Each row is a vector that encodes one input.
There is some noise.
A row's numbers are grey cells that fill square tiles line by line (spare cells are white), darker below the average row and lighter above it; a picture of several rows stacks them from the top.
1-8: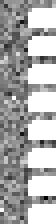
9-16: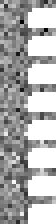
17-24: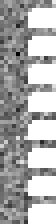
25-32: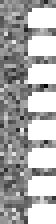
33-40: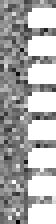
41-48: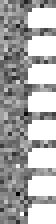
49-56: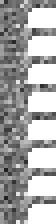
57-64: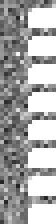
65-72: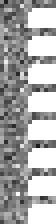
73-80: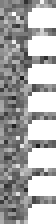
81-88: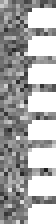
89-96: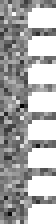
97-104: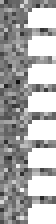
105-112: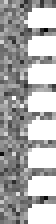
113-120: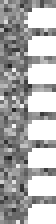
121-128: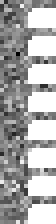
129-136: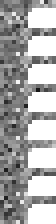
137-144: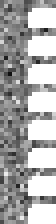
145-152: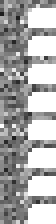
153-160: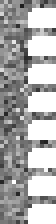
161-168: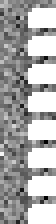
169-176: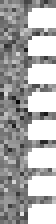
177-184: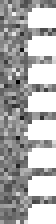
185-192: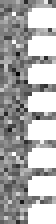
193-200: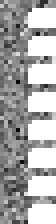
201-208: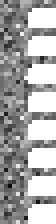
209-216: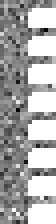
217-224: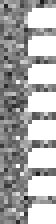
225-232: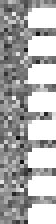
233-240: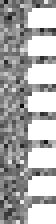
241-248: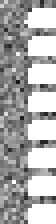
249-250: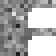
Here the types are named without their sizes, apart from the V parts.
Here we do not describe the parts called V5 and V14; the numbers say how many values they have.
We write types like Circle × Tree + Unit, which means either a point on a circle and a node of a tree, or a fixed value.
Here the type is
(Line + V5) × V14 + Tree.
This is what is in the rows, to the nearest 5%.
About 35% of them hold a node of a tree. The rest hold a value of V14, together with either a point on a line, or a value of V5.
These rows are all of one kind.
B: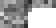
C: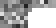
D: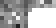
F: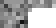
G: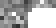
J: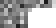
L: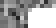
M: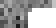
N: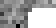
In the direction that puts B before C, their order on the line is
B, C, G, D, N, F, M, J, L.
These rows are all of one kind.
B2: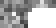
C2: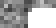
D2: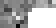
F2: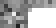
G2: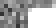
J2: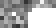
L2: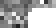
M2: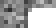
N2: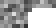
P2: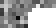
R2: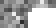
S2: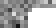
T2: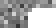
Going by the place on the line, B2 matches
C2, J2, L2 and N2.
